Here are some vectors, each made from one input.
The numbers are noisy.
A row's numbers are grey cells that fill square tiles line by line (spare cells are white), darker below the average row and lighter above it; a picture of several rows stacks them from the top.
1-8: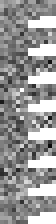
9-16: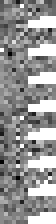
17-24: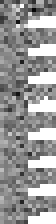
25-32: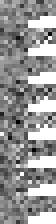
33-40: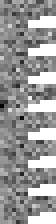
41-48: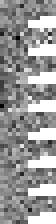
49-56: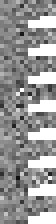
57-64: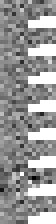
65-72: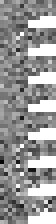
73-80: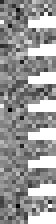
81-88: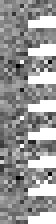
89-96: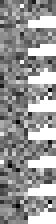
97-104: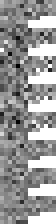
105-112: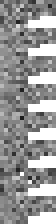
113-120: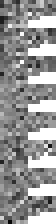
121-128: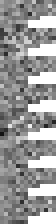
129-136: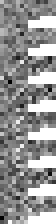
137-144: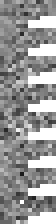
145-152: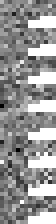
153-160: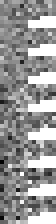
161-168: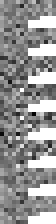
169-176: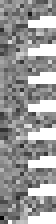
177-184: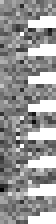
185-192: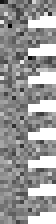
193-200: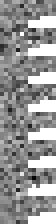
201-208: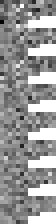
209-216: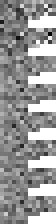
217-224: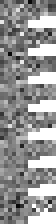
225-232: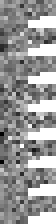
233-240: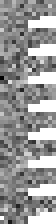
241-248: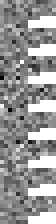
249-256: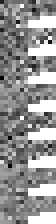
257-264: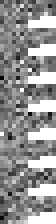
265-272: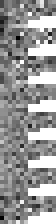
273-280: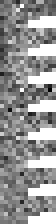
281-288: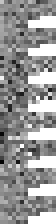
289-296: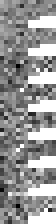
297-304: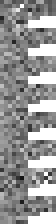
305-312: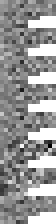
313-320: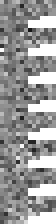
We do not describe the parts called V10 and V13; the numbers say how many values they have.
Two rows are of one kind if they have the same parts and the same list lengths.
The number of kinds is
2.
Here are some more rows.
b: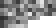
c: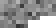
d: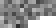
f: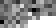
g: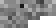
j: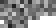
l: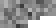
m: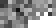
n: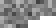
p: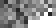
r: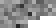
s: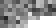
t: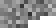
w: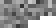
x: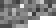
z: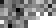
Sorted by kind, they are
b, f, j, m, p, s, x, z
c, d, g, l, n, r, t, w

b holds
a point on each of two 8-point lines and a value of V10.
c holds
one of 11 labels, a true/false value and a value of V13.
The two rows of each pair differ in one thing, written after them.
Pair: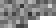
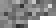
the true/false value
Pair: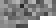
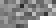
the label
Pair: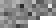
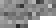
the label
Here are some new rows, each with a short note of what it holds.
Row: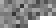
one of 11 labels, a true/false value and a value of V13
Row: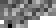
a point on each of two 8-point lines and a value of V10
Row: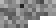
one of 11 labels, a true/false value and a value of V13
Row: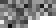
a point on each of two 8-point lines and a value of V10
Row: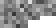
one of 11 labels, a true/false value and a value of V13
